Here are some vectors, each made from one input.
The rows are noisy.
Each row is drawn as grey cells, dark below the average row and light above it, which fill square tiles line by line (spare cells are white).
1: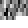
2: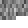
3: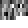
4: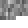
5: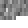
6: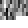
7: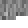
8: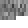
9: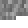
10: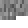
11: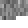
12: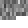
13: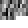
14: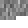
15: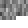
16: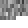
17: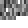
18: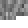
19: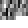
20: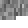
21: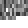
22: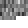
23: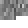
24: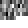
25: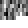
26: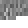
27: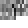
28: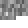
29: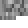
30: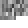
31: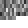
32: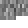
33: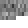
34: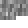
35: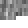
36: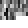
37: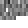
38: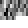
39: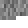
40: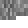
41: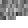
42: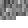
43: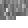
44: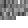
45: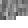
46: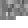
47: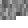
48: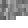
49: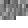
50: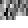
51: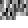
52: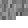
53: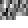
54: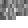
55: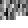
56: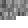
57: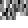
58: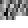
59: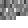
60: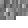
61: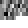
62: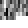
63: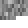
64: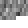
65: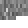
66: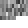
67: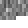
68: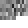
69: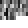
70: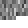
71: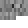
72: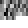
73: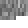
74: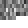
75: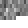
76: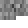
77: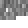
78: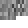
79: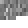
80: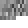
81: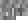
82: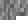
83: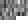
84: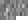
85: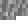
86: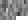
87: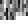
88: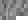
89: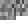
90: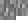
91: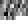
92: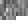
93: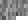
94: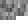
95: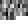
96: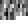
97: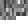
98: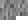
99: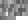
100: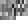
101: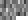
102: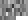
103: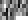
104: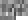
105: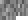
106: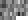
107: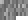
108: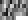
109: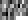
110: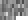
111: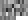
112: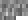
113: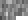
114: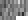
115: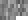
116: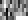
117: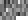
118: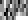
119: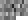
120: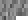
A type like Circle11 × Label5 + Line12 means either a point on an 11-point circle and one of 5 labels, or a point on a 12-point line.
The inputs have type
Bool × (Line3 × Line8 + Unit) + Line6.
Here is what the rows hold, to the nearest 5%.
About 25% of them hold a point on a 6-point line. The rest hold a true/false value, together with either a fixed value, or a point on a 3-point line and a point on an 8-point line.
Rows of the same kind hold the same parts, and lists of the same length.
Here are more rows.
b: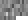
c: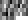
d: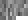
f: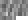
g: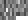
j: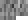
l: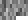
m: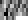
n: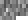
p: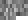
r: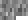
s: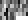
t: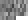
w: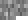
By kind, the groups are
b, d, f, g, j, l, n, p, r, w
c, m, s
t

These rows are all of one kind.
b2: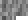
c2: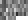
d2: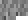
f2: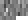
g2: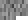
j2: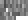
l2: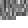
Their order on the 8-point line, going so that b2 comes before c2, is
f2, b2, j2, c2, d2, g2, l2.
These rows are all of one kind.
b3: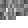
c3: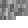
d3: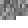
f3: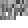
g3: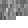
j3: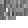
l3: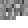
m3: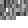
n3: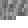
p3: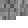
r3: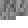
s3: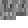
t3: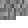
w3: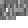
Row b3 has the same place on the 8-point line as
g3, j3 and w3.
